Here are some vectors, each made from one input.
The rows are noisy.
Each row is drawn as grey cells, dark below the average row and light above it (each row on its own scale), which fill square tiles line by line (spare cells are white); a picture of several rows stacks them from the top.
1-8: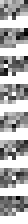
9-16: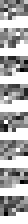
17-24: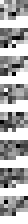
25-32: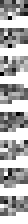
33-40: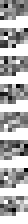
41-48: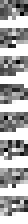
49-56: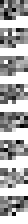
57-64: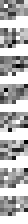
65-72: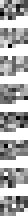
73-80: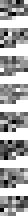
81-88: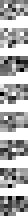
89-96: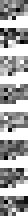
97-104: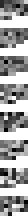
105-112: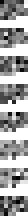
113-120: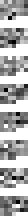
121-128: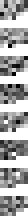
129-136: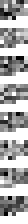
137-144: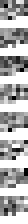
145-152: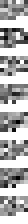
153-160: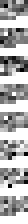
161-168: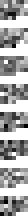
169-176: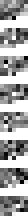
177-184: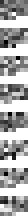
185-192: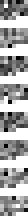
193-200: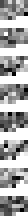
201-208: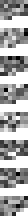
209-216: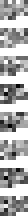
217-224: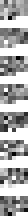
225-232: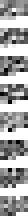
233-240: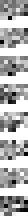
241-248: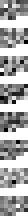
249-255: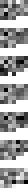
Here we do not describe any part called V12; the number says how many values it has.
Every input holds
a list of up to two items, each a true/false value and a value of V12.
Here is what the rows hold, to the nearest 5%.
All of them are lists of up to two items, each a true/false value and a value of V12: a few are empty, 40% hold one and 60% two.
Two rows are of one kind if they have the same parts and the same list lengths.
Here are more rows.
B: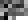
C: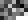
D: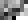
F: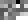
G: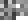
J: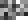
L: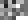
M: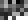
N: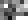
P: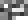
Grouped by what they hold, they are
B, C, J, P
D, F, M, N
G, L

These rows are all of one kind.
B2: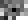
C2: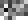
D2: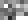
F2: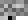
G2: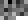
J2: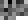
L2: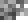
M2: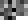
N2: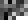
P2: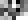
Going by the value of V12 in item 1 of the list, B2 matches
C2, G2, J2 and P2.
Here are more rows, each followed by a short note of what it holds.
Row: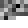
a list of two items
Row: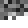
a list of one item
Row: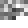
a list of one item
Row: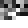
a list of two items
